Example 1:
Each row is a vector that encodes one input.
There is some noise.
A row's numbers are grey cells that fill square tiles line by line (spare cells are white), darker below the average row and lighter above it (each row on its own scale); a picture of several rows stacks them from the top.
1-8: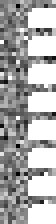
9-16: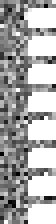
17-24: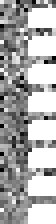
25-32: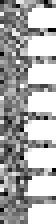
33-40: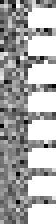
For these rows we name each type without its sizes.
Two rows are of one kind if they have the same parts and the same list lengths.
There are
3 kinds of row.
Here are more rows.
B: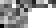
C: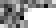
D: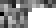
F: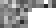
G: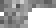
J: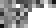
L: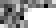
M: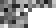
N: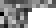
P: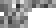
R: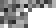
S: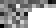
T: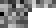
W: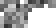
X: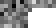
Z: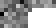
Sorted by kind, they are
B, D, F, J, N, S, T, X, Z
C, L
G, M, P, R, W

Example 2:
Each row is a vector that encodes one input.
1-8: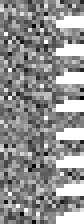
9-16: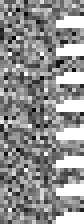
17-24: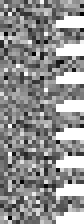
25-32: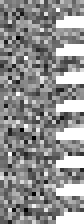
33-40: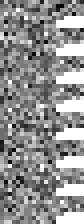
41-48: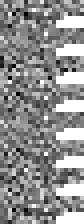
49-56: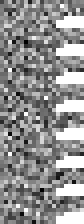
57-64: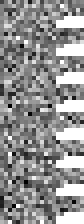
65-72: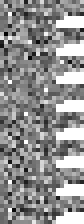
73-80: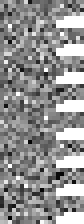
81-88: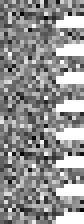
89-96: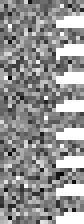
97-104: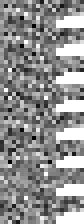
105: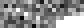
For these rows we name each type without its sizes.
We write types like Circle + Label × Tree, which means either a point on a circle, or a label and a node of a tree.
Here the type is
Bool × Bool × Bool + Line.
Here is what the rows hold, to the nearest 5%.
About 35% of them hold a point on a line. The rest hold three true/false values.
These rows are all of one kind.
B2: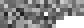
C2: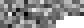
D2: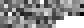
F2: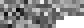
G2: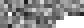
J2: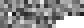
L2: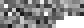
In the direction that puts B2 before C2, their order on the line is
F2, B2, L2, D2, J2, G2, C2.
